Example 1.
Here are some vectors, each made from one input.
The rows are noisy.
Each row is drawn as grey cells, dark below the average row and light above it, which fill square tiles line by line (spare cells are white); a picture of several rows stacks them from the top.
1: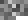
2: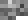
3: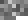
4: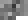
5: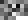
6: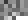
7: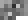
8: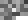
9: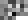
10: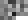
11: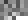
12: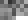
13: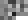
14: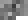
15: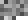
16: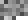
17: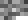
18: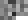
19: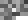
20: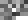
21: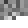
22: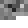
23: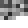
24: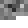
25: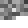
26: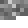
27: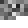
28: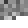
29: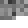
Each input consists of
a point on a 5-point line.
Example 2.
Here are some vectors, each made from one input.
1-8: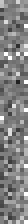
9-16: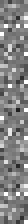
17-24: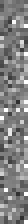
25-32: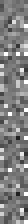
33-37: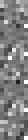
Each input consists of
three true/false values.
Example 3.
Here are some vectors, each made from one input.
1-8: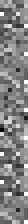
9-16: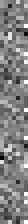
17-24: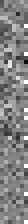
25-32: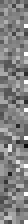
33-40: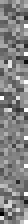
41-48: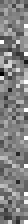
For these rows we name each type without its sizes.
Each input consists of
a point on a line.
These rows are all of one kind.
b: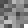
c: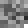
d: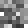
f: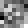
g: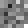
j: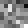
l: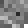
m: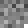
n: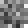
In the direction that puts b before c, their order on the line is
f, j, m, b, l, c, g, n, d.
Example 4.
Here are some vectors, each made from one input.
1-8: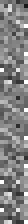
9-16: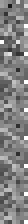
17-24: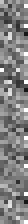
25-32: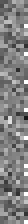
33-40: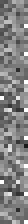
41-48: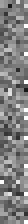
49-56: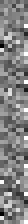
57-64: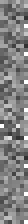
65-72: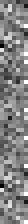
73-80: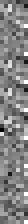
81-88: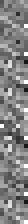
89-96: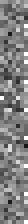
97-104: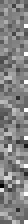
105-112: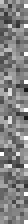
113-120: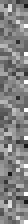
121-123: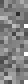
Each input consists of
a point on a 9-point line.
